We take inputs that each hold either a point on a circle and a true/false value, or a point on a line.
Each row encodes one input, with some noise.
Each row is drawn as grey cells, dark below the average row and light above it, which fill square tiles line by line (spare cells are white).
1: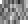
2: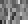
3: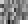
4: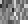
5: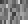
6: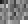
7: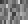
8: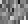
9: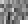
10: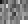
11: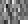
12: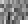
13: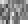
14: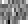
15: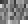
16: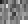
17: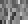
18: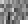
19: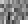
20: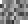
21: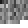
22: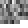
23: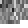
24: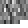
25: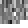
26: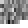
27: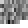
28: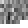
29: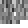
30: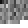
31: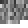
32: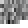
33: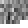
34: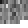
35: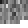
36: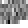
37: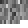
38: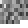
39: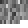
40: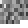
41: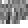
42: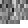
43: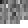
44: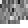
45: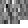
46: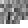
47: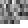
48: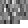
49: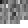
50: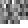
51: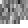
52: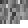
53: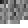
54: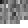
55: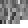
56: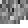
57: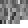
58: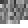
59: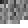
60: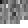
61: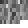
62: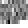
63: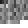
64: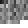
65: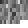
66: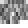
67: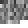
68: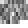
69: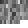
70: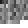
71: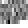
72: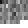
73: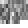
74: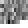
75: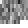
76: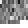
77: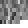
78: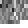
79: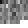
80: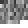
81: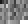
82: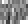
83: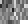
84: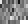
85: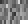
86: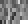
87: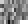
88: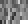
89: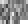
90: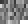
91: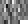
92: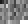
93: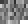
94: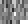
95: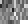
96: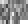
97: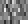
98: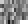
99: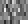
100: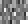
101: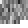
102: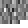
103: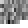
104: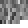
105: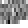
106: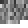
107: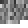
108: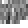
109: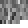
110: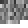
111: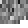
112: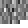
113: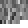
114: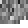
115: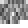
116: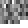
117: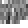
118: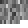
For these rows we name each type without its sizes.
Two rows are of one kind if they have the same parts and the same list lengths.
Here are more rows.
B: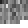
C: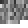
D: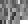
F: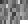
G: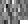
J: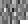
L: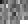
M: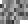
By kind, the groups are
B, C, D, F, L
G, J, M

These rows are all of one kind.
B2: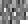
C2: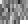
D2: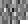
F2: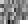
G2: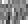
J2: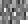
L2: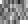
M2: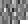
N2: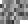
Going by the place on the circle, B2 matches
D2, J2 and M2.
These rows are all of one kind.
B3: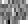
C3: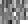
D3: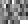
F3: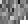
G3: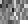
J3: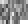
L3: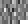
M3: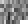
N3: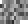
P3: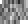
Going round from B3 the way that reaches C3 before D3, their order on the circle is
B3, J3, P3, F3, G3, C3, L3, D3, N3, M3.
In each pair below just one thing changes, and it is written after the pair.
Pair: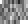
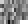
the place on the circle
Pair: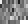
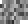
the place on the circle
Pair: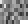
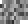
the true/false value
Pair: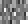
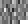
the true/false value
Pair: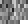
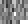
the place on the circle
